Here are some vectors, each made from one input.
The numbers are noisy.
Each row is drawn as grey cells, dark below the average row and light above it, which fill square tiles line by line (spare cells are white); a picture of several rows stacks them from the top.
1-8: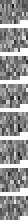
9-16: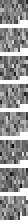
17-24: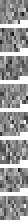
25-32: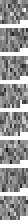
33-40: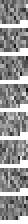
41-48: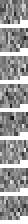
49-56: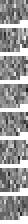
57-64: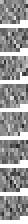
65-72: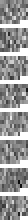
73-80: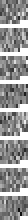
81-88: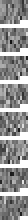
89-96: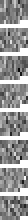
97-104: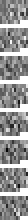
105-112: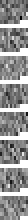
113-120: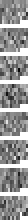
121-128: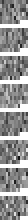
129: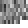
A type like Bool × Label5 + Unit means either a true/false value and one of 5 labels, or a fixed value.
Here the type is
Bool × Bool × Bool × Bool × (Line9 + Line13).
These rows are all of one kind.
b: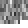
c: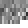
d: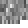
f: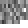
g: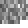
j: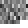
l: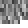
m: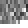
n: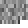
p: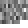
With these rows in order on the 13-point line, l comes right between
b and m.
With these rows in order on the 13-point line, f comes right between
m and p.
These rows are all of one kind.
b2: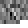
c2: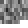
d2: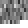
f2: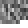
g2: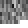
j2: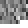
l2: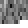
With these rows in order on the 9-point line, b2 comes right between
g2 and j2.
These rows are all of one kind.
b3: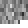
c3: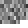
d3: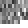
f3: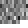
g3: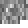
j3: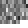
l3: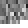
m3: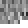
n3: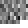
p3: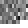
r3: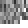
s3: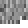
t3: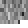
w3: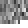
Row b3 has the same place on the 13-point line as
l3, m3 and t3.
